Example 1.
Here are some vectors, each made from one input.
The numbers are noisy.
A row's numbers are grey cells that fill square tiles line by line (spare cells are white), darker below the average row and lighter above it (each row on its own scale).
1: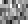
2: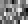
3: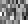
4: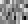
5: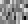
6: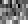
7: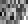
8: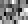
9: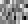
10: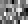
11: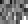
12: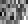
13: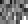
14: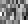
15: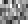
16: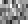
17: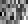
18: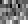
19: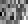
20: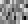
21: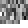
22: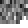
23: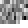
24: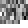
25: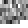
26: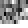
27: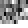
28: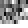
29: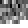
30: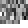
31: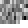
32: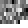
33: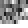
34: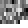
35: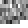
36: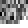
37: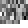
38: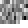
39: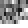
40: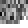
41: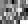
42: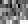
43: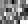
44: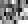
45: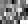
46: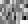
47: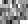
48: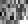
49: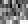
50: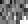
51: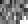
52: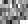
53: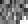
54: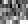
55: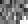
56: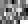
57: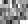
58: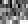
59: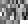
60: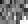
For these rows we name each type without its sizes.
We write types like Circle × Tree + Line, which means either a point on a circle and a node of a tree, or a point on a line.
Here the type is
Bool × Bool × Bool.
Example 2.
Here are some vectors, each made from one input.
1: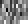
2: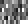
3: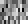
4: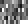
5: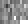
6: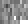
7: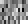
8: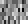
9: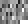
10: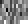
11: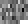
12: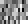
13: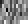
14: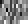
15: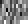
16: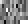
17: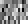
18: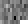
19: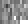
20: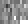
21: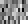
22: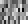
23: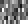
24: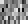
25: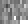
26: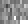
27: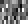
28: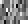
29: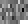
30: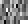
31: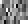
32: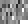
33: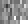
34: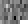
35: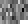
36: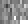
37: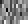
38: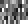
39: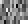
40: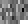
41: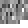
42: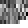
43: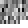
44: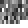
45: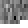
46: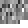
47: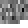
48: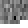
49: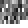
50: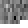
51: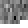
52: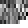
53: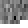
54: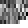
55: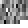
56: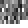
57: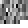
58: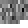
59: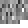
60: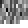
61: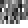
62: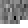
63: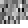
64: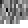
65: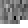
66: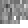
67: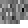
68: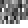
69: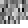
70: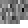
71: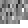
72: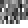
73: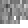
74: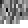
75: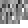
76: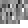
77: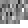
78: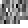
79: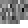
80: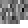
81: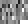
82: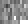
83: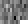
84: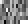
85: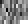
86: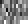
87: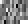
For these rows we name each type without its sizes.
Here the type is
Bool × Bool × Bool + Unit.
